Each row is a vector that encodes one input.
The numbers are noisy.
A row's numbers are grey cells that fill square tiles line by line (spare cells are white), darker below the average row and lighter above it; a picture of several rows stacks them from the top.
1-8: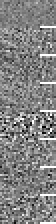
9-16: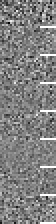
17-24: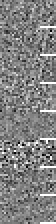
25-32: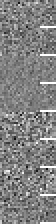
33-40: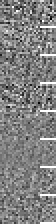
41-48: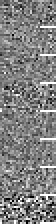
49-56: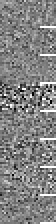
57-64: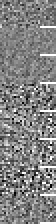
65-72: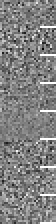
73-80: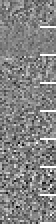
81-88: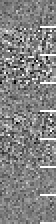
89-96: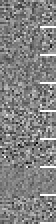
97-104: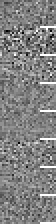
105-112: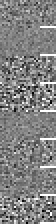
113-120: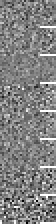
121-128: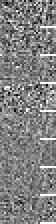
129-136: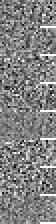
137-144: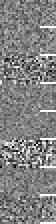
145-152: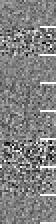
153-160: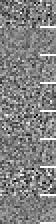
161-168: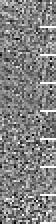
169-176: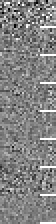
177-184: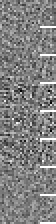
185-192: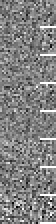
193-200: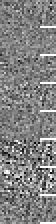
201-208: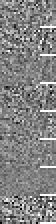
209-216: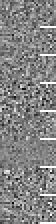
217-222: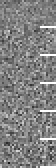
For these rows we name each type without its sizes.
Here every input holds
a point on a line.
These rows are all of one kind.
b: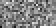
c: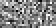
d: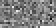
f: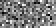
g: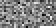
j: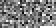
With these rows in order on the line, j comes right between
f and g.
